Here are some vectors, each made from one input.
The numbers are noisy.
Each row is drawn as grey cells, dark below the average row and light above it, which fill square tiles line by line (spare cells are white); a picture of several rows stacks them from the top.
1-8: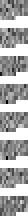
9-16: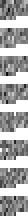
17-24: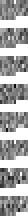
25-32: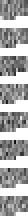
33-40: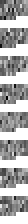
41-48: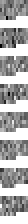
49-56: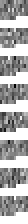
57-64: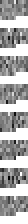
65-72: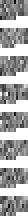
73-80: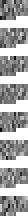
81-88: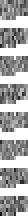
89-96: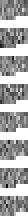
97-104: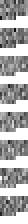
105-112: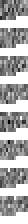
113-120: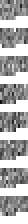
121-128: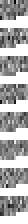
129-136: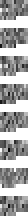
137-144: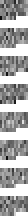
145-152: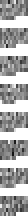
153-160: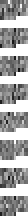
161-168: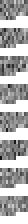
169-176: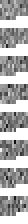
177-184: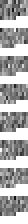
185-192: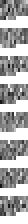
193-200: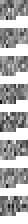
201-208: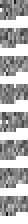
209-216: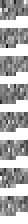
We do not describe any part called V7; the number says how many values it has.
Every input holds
a point on a 6-point line, together with either a point on a 10-point line, or a true/false value and a value of V7.
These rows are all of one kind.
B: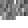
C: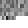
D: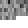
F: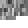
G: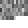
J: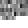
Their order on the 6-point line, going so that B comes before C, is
B, F, D, J, C, G.
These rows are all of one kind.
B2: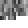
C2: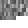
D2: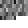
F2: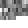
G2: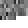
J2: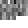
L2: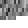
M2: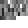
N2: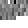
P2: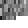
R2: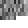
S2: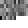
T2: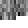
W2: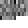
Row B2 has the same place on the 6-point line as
F2, L2, P2 and R2.
